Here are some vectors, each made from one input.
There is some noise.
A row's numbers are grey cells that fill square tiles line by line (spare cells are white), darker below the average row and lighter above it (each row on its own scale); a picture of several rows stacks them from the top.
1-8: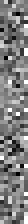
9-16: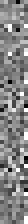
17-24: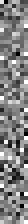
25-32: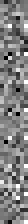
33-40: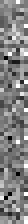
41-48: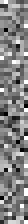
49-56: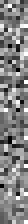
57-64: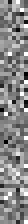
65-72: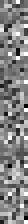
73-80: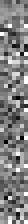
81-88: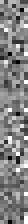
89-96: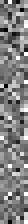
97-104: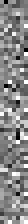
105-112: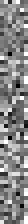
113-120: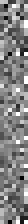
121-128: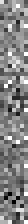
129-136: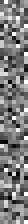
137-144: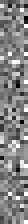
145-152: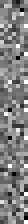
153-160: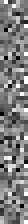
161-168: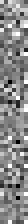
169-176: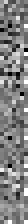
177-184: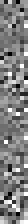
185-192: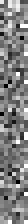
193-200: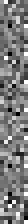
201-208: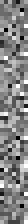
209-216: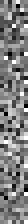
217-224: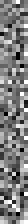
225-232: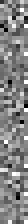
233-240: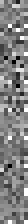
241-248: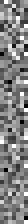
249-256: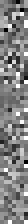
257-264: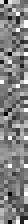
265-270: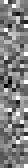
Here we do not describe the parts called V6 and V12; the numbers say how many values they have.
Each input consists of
four true/false values, together with either one of 7 labels and a value of V6, or a value of V12.
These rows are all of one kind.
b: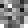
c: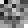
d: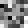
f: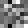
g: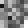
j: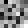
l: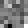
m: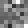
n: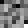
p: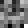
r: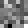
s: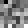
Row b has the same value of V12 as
l, n, r and s.
